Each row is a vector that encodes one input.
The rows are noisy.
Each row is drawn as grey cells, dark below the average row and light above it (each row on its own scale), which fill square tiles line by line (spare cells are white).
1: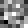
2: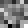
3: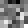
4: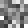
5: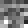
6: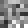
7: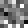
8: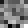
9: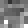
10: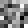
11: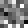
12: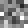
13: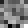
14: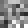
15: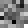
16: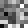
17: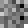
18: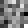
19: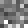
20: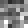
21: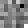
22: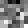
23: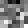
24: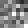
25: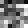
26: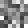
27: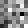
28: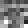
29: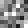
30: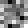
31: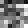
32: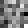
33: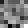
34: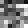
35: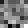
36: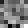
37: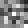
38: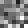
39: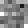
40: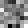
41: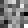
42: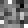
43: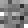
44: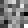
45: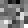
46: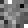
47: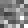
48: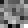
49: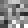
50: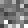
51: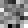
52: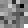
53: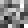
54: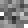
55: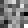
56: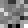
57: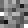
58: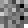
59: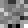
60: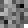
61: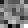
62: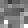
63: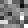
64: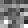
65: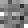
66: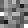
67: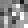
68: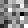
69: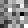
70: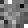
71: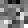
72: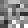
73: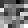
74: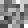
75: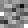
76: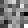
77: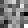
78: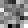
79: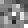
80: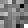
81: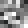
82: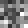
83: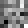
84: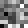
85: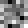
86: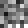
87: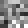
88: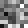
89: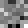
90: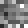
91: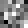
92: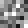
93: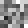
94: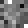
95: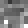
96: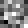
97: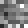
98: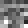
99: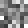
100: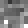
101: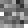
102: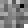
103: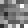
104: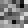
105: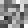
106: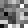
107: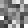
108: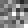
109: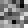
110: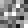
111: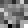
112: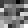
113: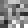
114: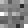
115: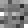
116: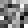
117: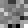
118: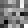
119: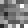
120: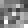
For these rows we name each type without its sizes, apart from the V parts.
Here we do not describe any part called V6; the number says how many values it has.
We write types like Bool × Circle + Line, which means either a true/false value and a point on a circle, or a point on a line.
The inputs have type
(Bool × Bool × Bool + Label) × V6.
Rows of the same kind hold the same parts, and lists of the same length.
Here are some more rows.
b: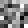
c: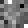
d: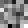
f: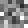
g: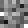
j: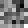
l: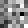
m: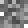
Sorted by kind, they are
b, c, d, g, l
f, j, m

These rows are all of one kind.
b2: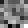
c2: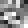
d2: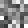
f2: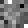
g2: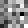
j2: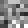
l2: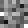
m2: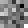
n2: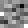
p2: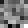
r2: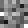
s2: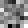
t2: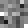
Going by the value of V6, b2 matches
p2 and s2.
